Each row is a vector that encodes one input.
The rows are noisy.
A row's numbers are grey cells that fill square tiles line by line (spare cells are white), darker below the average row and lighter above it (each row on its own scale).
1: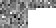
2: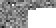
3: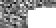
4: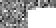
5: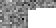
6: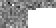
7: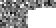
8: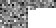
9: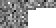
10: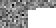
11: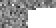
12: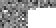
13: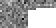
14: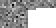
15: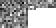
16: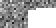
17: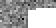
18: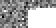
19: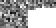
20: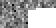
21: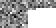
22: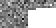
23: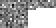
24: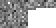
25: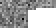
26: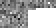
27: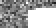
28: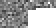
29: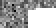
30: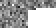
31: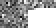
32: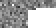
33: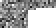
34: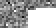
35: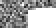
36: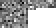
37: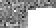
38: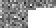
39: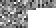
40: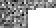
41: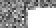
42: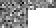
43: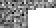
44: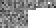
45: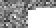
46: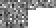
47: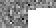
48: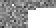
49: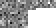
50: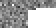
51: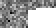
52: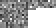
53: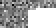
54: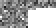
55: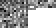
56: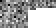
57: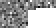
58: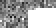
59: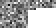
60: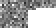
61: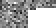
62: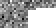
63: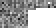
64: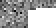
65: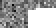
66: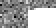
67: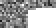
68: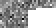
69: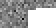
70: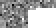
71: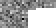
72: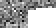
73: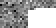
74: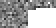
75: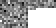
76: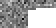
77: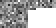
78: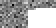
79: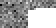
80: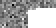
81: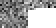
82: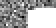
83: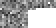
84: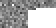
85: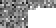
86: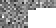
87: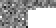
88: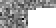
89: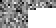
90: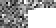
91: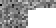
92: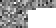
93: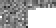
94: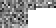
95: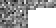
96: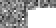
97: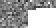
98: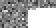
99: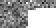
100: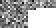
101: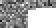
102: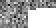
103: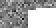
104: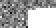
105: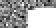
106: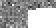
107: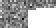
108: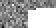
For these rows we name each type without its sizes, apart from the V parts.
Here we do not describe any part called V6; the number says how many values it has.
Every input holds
a value of V6, together with either a point on a line, or a node of a tree.
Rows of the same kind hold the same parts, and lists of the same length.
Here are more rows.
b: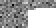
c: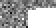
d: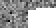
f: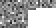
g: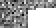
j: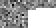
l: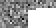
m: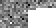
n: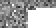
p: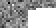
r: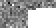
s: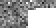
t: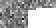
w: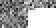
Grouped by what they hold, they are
b, f, g, j, l, m, s, t, w
c, d, n, p, r

